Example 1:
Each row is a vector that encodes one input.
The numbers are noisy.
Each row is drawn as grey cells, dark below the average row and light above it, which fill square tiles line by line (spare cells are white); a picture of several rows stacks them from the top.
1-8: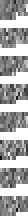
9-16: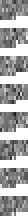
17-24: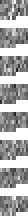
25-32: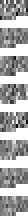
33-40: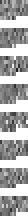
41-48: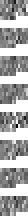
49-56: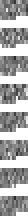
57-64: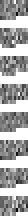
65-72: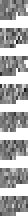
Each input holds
either a point on a 9-point line, or a point on a 10-point line.
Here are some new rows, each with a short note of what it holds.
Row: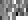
a point on a 9-point line
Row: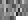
a point on a 9-point line
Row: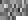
a point on a 9-point line
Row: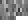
a point on a 9-point line
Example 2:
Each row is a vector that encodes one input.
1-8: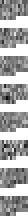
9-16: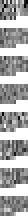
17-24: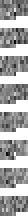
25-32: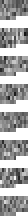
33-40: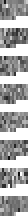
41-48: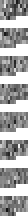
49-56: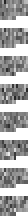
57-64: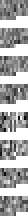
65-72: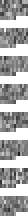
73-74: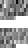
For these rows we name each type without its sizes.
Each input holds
a list of points on a line.
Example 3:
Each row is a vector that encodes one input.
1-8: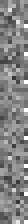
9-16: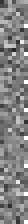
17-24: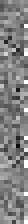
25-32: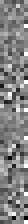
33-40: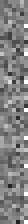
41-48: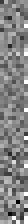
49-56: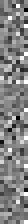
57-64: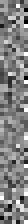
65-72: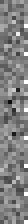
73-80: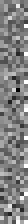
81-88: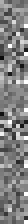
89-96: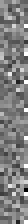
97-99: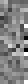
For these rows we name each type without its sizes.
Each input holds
a label, together with either a fixed value, or four true/false values.
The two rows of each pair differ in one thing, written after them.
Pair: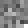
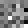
one of the four true/false values
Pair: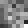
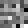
the label
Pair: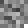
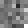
the label
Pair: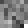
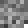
one of the four true/false values
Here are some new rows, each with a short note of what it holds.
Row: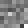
a label and four true/false values
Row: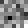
a label and four true/false values
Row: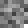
a label and four true/false values
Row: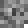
a label and four true/false values
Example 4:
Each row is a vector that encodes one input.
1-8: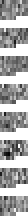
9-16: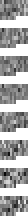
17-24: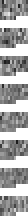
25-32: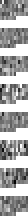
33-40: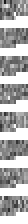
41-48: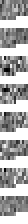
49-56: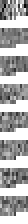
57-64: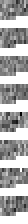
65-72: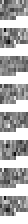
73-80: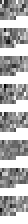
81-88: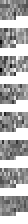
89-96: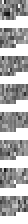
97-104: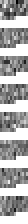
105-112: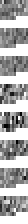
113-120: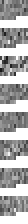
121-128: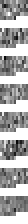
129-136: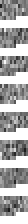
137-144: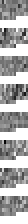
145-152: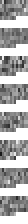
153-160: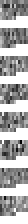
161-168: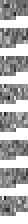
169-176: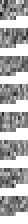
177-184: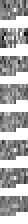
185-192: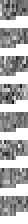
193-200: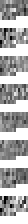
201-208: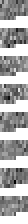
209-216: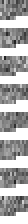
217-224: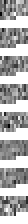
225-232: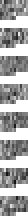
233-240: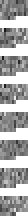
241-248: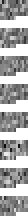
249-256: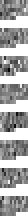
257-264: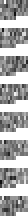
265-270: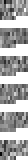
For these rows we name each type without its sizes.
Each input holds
a list of points on a line.
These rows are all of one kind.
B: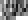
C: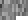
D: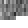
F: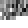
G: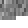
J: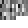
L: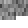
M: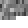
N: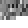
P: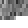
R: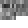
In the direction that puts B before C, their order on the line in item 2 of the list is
R, B, N, F, G, D, C, L, P, J, M.
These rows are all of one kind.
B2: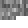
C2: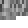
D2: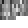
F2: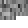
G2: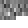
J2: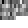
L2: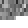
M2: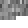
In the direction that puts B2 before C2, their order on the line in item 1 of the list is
G2, B2, D2, J2, F2, C2, M2, L2.
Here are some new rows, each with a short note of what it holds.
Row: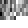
a list of one item
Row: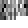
the empty list
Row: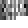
the empty list
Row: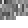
a list of one item
